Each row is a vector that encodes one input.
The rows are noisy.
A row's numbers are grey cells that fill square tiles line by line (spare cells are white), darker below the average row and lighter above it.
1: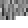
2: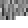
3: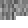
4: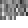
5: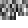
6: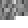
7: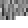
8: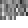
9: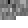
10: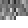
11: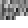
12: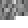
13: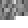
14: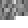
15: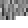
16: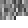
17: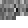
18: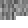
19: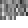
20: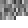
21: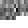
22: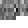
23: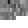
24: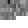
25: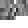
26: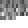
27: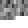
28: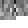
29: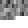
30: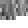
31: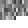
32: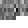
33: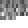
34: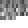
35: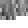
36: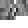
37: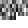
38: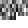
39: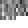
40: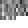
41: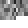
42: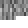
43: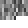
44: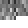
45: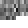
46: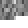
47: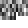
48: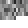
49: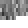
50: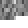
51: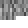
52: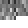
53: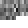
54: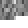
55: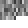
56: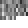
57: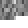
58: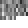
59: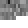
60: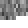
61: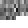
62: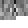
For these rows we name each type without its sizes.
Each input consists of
a list of points on a line.
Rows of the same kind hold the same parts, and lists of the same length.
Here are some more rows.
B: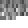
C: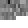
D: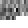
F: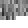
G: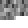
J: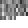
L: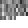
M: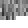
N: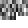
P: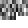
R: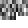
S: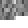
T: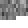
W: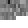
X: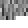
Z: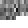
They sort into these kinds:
B, G, J, L, S
C, D, F, M, T, W, X, Z
N, P, R

